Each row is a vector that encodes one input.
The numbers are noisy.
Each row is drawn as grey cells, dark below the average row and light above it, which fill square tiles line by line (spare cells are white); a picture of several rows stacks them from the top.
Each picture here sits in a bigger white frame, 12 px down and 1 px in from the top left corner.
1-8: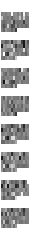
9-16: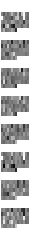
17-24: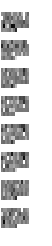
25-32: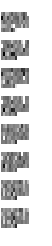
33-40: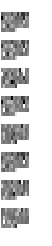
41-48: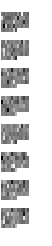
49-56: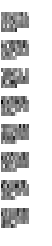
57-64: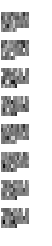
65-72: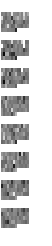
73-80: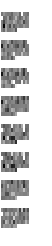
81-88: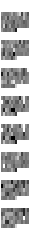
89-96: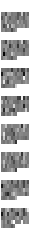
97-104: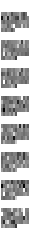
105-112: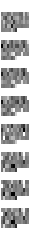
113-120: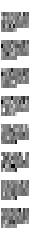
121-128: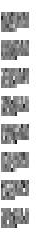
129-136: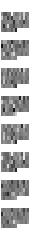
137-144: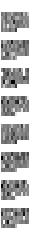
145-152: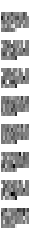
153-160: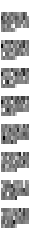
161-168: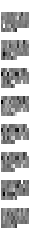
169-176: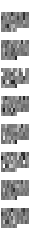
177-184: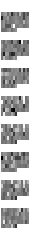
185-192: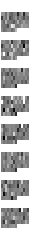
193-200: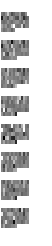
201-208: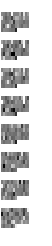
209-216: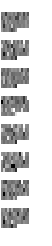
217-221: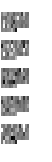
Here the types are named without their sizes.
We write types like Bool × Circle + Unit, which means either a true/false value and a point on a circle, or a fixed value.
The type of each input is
Bool × List(Line).
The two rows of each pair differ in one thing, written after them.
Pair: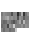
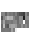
the place on the line in item 2 of the list
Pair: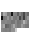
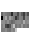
the true/false value
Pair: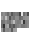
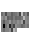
the true/false value
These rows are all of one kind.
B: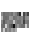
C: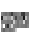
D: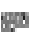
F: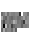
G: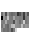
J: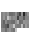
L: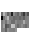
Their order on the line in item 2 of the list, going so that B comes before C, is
J, F, L, G, B, C, D.
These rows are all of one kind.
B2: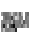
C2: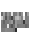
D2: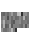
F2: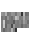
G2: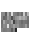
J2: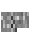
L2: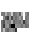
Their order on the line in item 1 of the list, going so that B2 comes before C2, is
L2, B2, C2, G2, J2, F2, D2.
